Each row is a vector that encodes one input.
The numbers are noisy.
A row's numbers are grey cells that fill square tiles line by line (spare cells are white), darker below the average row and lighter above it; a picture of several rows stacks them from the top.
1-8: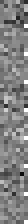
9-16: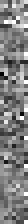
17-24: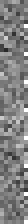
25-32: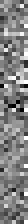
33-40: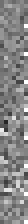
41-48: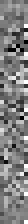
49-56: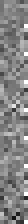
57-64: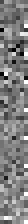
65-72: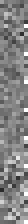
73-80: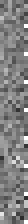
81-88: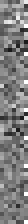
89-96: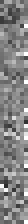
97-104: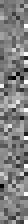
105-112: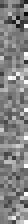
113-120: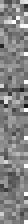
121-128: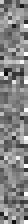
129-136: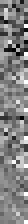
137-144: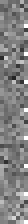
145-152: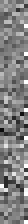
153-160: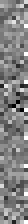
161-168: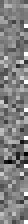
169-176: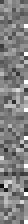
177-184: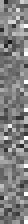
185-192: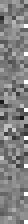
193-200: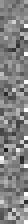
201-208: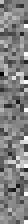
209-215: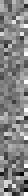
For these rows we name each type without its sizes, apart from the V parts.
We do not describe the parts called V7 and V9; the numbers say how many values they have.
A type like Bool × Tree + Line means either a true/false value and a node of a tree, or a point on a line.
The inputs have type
Label + (Line + V7) × V9.
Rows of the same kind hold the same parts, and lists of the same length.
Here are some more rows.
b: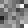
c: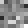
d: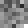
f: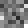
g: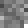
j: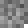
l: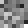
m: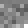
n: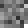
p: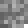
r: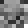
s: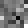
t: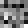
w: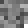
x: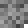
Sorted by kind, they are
b, c, l, m, p, r, t, x
d, f, g, n, s
j, w

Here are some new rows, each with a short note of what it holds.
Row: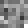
a value of V7 and a value of V9
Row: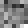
a value of V7 and a value of V9
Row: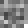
a value of V7 and a value of V9
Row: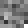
a value of V7 and a value of V9
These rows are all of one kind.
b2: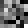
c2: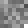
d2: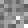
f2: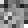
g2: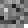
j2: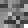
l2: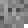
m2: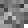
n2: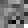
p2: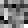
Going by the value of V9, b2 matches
c2, d2 and l2.
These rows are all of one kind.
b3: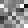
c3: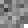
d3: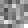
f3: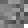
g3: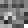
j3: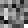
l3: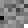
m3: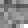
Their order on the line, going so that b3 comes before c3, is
g3, b3, j3, m3, d3, f3, l3, c3.
